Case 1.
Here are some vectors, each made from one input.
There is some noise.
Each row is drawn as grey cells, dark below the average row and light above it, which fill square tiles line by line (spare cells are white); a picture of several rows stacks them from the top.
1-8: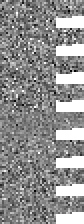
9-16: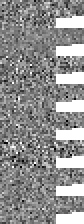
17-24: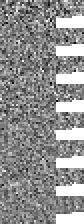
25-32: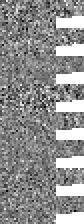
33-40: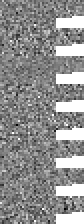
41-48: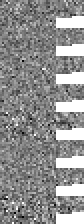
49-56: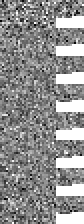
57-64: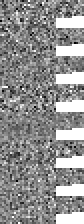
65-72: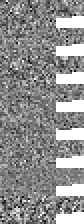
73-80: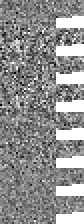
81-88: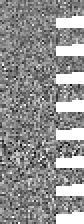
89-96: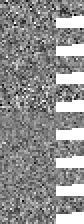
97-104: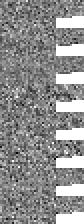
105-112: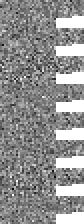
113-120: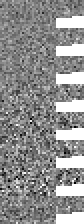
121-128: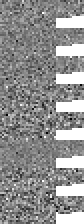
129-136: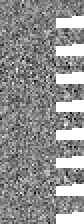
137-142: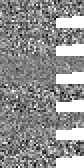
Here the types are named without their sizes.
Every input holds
a list of points on a line.
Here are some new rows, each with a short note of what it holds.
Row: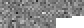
a list of three items
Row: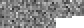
a list of one item
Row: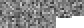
a list of three items
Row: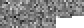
a list of two items
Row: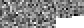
a list of three items
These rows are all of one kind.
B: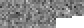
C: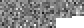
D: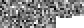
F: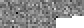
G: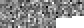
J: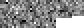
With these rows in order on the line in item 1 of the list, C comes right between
B and D.
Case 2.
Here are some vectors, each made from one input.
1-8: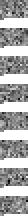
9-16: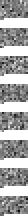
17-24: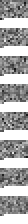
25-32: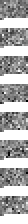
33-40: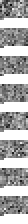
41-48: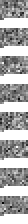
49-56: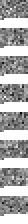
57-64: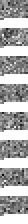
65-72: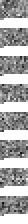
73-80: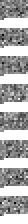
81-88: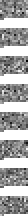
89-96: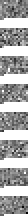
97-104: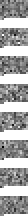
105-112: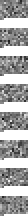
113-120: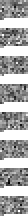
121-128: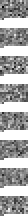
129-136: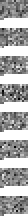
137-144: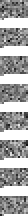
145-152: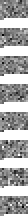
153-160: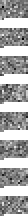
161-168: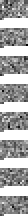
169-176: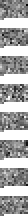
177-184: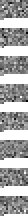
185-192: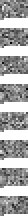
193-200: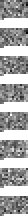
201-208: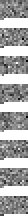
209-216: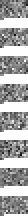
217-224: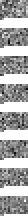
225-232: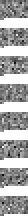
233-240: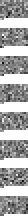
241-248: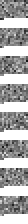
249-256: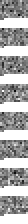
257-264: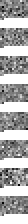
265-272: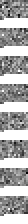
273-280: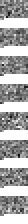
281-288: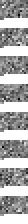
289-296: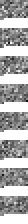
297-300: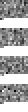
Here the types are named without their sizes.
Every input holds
a node of a tree, together with either a point on a circle, or a point on a line.
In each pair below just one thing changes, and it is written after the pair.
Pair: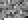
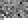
the place on the line
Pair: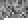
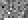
the place on the line
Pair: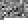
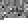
the node of the tree
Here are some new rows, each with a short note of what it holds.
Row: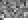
a point on a line and a node of a tree
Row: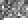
a point on a circle and a node of a tree
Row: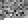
a point on a circle and a node of a tree
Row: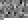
a point on a line and a node of a tree
